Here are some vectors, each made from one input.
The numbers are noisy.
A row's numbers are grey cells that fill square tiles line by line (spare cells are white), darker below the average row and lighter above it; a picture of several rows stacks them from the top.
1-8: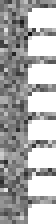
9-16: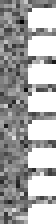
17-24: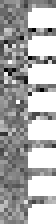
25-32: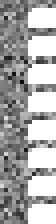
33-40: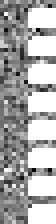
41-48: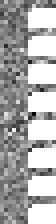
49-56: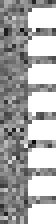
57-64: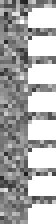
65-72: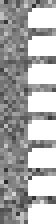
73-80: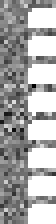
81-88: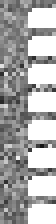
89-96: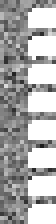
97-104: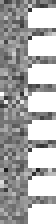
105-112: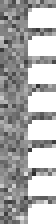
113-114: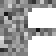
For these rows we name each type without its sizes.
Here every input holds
a point on a circle and a true/false value.
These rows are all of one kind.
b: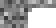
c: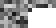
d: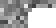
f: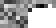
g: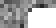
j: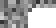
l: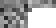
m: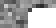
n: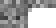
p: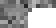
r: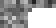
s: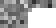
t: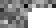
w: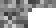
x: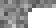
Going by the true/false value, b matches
l, n, p and t.
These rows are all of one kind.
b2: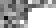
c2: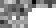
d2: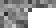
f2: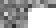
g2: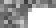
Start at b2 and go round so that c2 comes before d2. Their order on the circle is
b2, f2, g2, c2, d2.
